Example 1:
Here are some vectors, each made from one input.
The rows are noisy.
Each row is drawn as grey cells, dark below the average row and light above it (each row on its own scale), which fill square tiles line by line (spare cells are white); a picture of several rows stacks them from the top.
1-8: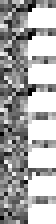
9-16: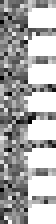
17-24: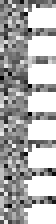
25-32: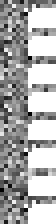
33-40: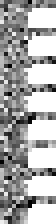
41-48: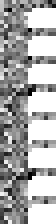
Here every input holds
a point on a 6-point line.
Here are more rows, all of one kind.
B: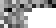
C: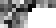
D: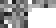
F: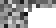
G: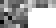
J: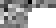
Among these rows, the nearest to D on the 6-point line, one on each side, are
F and G.
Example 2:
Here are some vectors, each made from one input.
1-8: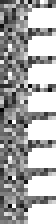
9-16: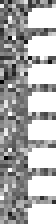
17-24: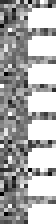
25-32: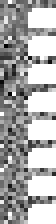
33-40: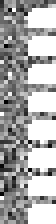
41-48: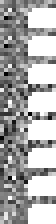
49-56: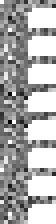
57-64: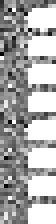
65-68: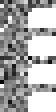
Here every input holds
a point on a 6-point circle.
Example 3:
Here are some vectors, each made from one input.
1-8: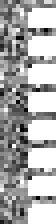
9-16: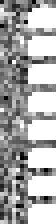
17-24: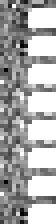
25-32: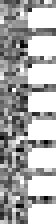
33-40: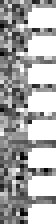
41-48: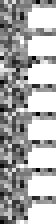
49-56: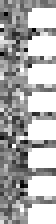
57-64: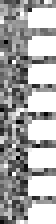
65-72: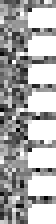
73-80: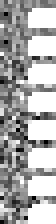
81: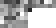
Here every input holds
a point on a 10-point circle.
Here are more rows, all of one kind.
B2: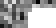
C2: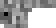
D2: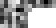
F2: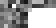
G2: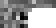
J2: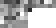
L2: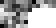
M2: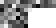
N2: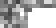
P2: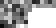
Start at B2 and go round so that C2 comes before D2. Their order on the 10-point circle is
B2, P2, L2, J2, N2, C2, D2, M2, F2, G2.
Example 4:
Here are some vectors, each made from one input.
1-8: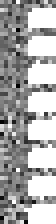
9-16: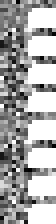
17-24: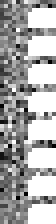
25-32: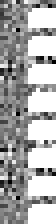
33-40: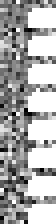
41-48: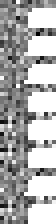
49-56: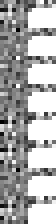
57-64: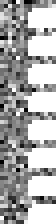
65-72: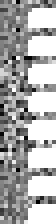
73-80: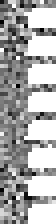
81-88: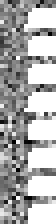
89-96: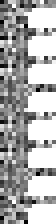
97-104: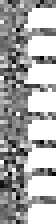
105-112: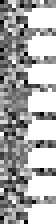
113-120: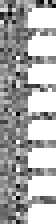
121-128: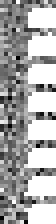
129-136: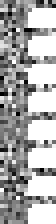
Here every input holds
four true/false values.
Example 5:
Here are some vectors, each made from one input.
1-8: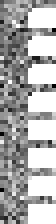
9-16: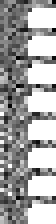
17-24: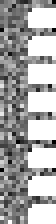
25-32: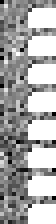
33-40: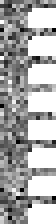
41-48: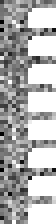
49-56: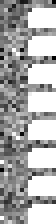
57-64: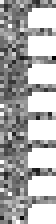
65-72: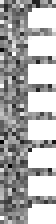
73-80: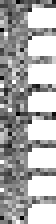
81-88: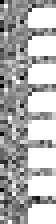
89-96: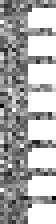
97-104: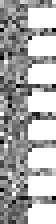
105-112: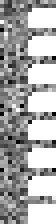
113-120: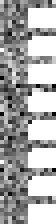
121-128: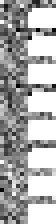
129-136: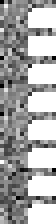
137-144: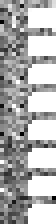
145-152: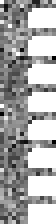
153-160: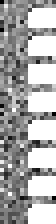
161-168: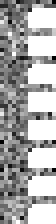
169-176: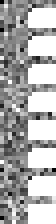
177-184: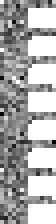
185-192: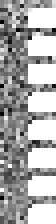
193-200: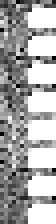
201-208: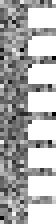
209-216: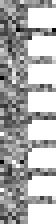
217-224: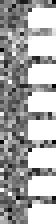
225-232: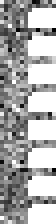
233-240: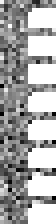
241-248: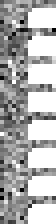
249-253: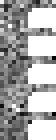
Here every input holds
a point on a 10-point circle.
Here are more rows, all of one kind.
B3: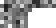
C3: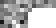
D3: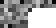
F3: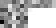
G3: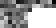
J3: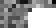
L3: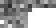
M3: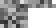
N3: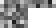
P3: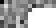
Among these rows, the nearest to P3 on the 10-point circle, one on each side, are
C3 and D3.
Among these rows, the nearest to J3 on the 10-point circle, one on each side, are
D3 and G3.
